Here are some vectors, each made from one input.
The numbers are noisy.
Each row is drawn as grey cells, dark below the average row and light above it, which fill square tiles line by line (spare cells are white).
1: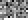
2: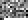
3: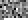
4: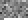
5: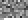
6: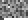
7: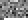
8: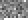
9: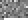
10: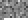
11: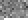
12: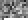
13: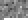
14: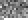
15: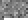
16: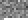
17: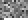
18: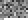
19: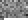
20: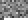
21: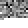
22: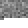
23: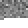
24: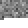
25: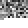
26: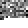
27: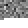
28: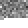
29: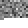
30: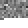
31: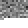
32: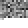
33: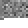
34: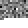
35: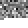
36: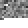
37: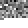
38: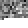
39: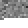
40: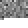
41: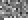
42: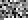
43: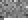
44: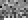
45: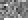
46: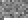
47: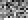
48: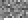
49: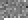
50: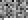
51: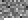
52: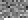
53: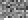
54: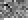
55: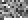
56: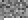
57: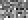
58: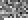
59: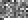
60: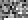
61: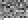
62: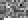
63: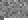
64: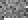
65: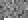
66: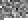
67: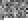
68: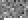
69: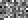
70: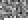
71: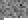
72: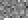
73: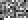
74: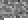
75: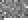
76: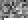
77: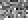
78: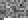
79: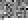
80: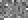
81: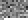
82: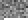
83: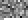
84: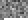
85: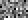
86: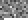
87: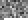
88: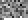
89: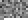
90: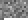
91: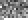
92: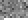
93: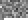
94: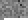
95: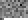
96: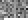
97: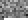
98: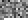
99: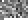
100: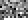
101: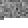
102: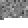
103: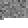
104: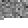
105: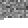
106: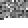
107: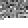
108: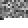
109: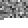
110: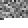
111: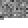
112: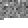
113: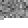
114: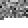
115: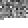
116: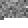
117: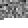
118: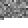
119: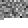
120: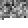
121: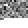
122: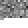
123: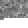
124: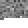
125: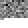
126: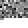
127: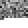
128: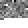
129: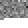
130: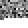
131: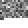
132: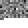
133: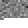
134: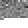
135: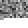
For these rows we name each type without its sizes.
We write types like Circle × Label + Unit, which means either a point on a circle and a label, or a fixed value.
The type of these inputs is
List(Circle).
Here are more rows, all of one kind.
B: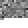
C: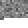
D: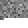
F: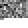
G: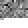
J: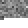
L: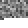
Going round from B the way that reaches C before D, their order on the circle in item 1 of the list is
B, C, G, F, D, L, J.
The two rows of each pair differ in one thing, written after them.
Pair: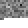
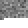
the place on the circle in item 2 of the list
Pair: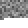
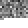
the place on the circle in item 1 of the list
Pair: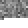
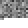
the place on the circle in item 1 of the list
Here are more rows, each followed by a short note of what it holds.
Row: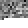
the empty list
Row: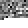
the empty list
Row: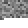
a list of two items
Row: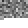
a list of one item
